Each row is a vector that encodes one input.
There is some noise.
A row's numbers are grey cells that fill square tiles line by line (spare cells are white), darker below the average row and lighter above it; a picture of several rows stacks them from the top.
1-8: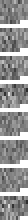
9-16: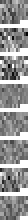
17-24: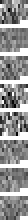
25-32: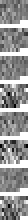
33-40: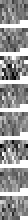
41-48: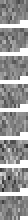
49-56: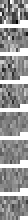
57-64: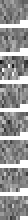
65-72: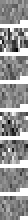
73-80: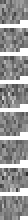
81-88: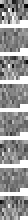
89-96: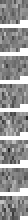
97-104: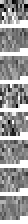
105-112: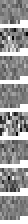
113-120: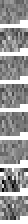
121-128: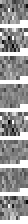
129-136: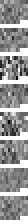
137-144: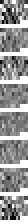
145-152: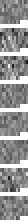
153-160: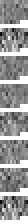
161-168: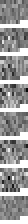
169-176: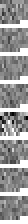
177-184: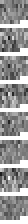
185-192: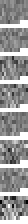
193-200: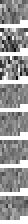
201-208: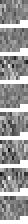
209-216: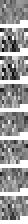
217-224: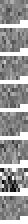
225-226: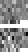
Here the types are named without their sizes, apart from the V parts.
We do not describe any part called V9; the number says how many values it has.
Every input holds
a list of items, each a true/false value and a value of V9.
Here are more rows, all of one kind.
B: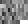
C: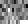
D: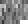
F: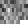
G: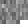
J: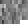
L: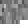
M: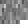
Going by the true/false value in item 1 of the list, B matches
F and G.
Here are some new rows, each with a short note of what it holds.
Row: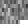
a list of one item
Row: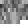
a list of two items
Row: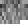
a list of two items
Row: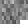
a list of two items
